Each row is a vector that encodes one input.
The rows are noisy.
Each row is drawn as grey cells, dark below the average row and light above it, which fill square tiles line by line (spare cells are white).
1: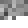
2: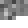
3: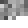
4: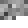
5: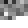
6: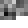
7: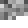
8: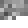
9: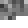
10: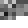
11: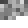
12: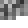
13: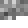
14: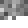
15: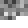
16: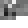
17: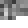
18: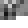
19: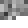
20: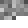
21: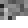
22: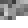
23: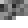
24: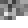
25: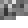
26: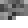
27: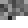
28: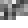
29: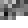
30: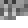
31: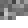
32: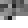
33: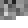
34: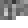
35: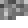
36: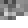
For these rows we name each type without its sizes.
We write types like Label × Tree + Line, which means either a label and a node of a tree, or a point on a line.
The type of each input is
Bool × Line.
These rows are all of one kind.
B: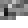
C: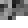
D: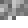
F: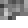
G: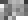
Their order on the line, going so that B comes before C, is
G, D, F, B, C.
